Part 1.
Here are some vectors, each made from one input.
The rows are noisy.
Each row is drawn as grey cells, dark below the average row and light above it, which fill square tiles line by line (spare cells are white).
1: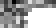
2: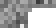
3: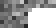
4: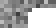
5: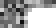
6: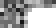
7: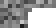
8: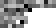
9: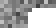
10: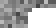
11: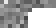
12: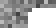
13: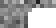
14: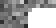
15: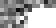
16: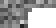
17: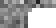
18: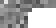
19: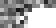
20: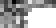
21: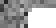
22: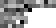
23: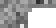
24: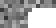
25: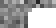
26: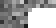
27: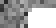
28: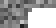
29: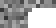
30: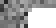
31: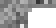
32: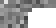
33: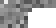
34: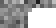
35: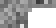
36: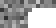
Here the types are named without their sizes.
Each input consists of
either a point on a line, or three true/false values.
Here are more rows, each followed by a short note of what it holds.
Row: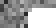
three true/false values
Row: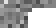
three true/false values
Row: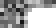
a point on a line
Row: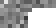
three true/false values
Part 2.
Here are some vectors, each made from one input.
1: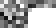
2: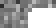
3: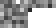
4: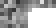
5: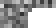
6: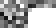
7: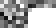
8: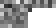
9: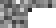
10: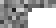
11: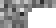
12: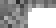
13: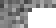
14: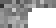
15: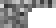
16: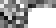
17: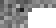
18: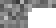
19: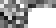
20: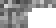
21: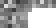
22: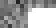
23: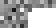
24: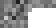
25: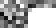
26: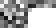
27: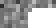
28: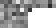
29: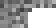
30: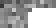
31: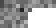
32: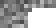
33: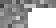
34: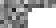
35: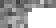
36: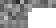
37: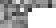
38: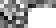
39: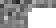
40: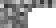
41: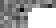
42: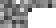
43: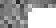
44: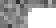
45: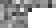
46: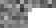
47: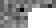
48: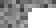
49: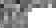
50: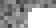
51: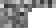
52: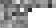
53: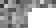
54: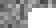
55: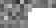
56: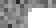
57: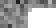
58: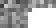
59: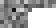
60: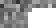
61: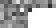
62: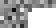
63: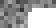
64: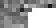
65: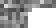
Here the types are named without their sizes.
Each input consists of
a list of points on a line.
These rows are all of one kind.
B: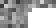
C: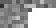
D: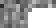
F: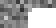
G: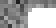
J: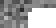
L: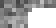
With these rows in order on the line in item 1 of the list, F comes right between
D and G.
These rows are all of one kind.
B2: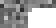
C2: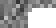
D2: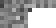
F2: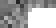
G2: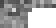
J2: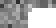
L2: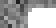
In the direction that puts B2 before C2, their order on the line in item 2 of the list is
B2, G2, C2, D2, J2, F2, L2.
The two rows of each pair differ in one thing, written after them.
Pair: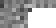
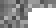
the place on the line in item 1 of the list
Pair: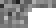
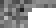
the place on the line in item 1 of the list
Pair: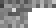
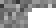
the place on the line in item 1 of the list
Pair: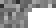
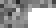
the place on the line in item 2 of the list
